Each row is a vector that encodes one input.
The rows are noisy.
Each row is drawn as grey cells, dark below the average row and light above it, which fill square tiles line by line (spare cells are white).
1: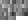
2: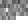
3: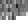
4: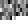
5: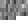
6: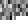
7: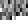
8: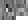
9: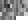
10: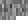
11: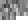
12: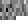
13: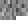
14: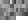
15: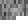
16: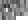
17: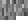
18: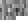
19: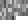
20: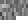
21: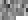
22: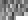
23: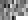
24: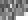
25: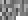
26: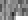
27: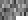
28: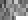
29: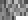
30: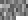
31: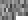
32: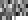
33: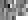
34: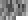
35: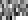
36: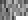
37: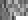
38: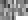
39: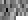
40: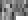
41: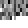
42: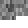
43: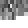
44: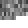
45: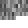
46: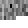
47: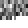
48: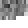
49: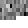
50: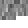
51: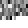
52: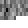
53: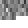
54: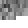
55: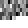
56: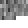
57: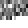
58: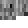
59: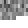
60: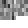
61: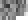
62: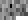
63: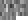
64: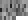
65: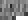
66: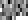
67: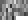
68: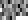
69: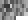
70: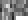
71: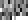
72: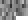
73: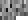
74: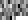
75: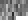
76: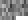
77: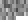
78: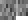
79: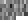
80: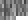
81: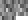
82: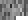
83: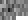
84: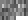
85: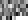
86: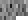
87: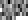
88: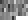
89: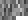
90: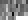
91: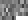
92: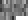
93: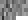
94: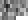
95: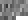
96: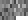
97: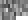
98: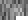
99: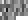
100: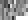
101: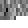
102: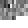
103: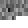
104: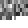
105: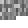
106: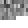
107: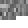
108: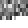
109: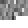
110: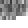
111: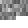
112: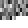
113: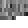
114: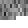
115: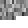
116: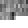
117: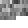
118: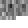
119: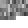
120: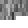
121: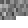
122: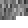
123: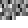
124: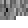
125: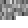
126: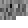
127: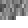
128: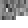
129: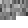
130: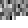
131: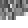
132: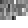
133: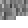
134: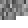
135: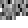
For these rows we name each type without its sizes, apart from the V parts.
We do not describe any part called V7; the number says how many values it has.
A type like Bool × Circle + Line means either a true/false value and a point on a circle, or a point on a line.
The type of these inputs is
(Bool × Bool × Bool × Bool + Unit) × V7 + Circle.
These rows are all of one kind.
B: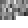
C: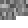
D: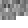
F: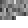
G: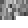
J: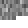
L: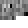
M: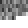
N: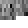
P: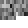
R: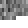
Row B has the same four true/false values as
G, N and P.
